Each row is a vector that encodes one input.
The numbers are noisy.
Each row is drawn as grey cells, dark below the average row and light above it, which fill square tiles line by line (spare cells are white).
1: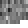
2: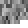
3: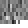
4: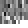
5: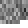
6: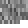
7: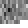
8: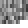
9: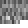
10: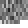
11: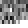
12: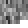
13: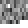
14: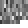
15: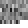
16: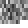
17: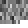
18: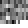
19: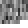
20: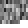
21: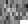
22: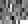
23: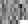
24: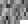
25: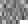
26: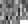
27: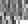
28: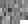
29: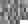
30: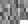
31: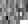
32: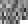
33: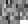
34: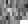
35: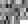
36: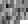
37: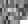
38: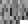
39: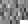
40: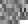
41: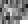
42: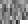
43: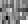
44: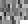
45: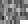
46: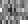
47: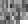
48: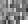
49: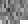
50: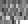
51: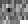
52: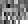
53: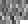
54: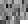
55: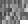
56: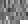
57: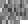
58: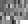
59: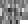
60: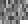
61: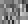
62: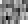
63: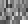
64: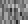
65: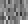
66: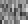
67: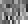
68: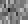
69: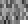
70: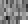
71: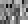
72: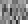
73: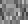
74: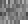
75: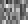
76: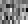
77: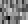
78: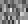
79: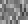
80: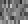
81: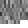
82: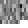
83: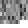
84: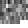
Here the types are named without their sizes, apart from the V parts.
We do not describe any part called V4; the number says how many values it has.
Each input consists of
a point on a line, together with either a point on a line and a true/false value, or a value of V4.
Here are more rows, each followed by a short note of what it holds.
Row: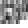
a point on a line and a value of V4
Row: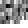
a point on a line and a value of V4
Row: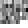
a point on a line and a value of V4
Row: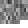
a point on each of two lines and a true/false value
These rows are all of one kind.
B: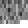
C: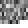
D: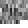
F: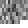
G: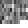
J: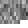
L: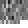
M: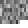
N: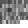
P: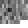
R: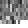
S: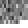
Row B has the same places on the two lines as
L, N, P and S.
